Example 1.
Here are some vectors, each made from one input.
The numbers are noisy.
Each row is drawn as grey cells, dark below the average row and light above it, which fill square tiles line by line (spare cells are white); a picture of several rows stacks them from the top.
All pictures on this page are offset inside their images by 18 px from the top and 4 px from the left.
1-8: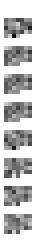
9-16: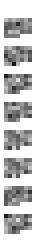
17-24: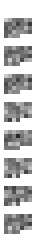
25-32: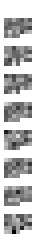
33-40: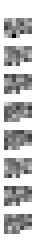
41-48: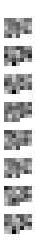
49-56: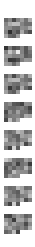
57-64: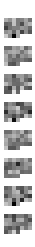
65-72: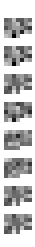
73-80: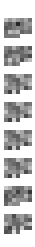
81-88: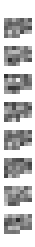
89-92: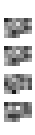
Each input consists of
four true/false values.
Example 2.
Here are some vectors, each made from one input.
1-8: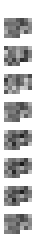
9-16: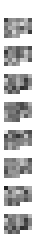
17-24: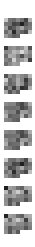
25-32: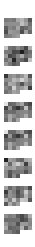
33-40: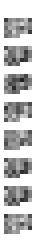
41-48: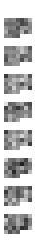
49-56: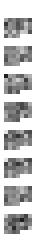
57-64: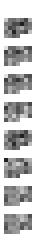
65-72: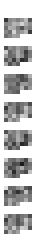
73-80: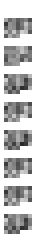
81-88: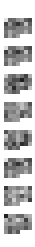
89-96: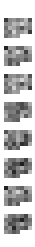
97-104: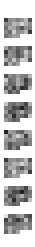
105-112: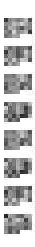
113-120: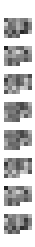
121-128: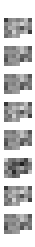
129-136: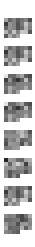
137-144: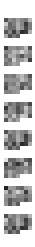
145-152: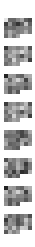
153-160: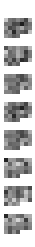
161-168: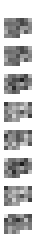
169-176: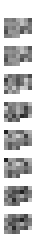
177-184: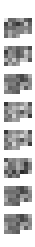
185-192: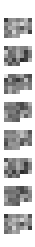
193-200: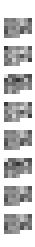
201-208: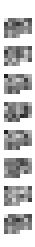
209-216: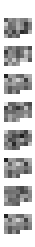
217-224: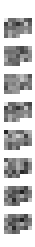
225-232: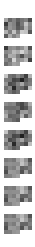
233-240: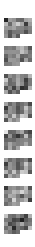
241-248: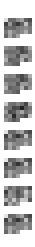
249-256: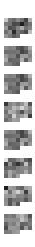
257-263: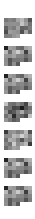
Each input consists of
three true/false values.
